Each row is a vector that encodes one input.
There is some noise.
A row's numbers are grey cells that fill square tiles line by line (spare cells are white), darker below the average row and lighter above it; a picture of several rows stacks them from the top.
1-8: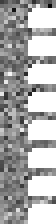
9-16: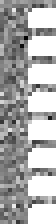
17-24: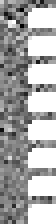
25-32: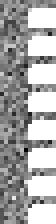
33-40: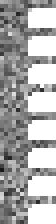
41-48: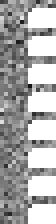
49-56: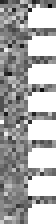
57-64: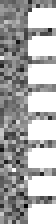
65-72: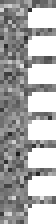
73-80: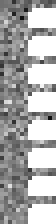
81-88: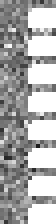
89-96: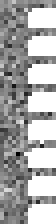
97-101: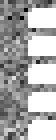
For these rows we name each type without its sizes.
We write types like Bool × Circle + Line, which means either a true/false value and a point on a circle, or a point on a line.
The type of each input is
Tree × (Tree × Tree + Unit).
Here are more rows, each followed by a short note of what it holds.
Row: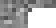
a node of a tree
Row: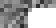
a node of each of three trees
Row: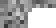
a node of each of three trees
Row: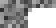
a node of each of three trees
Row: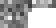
a node of a tree
